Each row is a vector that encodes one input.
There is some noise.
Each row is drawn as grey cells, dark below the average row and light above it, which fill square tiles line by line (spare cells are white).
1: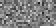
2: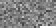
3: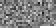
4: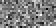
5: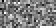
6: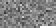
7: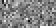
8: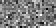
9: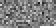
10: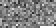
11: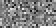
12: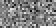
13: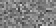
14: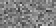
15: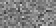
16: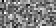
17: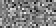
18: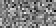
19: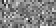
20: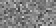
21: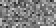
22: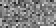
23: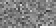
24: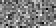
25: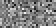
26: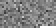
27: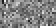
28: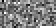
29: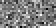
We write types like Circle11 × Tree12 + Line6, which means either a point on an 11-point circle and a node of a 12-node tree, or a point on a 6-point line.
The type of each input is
Tree7.
